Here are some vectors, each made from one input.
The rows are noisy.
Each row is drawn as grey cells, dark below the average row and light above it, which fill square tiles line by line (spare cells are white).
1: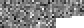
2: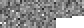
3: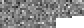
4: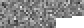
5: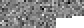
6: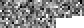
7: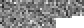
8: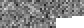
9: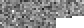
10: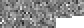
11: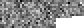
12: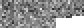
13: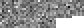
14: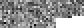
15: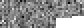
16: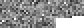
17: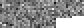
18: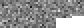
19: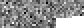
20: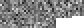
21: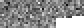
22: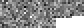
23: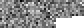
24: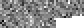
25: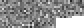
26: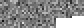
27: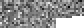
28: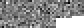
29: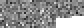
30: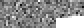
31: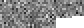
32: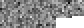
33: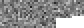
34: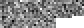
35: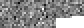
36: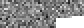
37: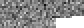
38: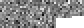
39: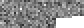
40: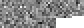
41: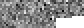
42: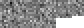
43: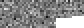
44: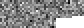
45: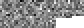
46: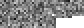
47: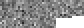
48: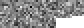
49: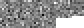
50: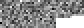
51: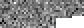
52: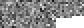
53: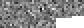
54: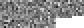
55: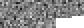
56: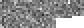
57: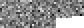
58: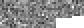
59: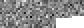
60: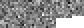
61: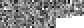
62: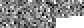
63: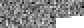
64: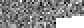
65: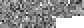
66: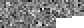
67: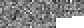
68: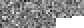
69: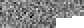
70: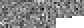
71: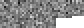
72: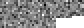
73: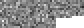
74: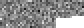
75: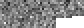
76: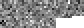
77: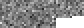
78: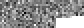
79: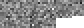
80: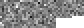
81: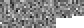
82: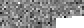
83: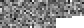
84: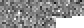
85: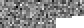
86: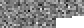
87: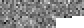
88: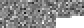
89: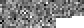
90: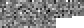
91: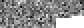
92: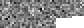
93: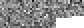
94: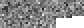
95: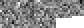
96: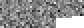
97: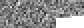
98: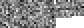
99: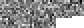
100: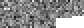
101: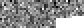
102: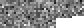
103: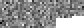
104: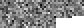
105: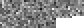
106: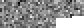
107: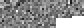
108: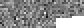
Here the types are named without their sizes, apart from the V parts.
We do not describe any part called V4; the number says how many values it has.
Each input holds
a node of a tree and a value of V4, together with either a fixed value, or three true/false values.
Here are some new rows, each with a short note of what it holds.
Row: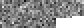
a node of a tree, three true/false values and a value of V4
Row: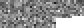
a node of a tree, three true/false values and a value of V4
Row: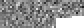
a node of a tree, three true/false values and a value of V4
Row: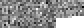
a node of a tree, three true/false values and a value of V4
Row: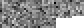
a node of a tree, three true/false values and a value of V4
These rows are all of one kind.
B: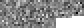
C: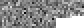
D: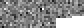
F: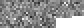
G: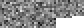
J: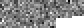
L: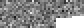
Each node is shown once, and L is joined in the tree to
F and G.
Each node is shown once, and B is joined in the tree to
F and J.
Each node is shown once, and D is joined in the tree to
C and F.
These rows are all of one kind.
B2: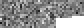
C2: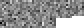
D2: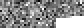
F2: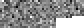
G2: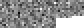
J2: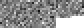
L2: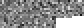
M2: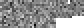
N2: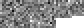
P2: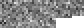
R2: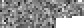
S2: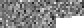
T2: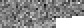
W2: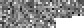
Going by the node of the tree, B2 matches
D2, M2, N2 and S2.
